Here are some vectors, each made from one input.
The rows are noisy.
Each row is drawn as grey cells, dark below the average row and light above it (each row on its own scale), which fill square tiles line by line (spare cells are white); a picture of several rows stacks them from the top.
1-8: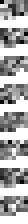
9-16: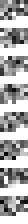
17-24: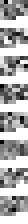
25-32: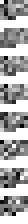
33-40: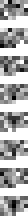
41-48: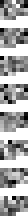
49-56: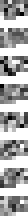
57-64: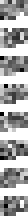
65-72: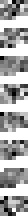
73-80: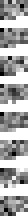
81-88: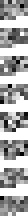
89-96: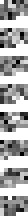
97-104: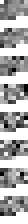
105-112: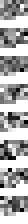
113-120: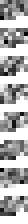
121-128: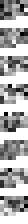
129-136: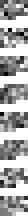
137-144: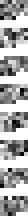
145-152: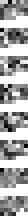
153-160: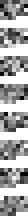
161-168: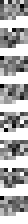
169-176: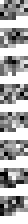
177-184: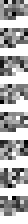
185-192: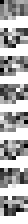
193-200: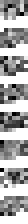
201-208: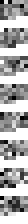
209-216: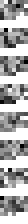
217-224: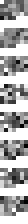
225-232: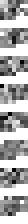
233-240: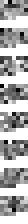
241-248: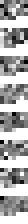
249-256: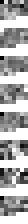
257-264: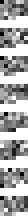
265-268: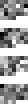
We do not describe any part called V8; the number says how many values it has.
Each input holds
a value of V8, together with either a point on a 5-point line, or four true/false values.
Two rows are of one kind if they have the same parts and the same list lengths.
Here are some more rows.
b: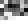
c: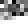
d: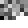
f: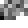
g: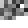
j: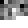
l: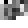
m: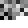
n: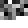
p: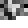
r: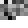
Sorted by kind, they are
b, g
c, d, f, j, l, m, n, p, r

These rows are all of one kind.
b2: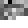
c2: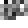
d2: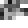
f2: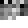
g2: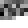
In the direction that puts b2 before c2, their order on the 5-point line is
d2, b2, c2, f2, g2.
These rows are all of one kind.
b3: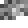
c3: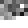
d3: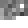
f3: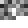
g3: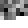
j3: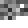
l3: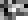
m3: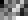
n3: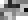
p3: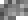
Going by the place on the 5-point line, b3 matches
f3, l3 and n3.
